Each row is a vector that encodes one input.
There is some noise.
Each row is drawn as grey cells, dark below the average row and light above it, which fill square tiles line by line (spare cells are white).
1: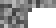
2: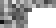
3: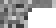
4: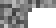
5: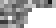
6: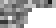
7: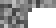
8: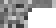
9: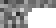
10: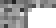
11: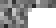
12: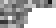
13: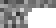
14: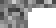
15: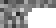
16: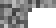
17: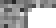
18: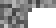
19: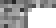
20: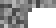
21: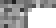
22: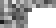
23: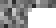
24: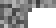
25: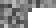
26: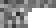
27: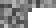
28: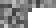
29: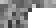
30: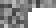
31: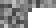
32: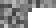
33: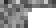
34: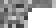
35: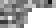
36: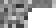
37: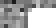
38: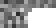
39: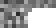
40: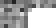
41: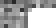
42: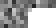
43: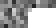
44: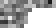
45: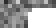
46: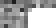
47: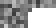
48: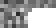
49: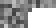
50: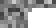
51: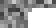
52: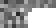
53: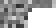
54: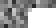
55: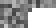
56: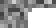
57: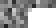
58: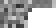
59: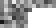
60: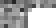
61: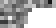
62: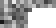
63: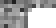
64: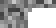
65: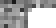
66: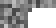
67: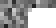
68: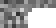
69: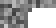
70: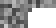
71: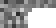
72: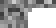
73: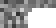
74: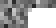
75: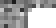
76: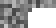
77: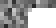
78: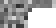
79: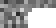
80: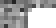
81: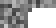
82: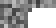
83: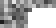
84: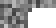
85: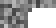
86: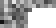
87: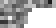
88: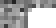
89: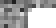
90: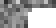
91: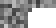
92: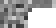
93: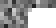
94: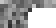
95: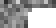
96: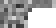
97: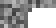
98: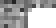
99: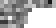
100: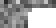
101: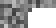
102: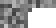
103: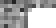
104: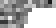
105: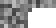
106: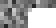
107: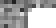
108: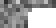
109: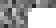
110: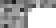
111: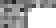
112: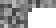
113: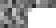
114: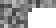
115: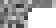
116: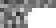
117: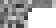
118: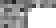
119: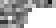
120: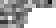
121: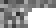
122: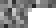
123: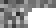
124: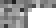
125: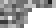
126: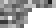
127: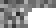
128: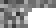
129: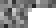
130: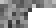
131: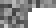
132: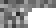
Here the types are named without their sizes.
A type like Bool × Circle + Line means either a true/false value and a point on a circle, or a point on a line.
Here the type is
Line.
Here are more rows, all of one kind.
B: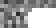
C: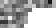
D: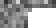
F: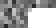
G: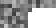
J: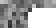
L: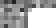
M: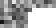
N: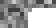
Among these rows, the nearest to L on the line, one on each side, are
D and F.
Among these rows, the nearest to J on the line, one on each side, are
C and G.
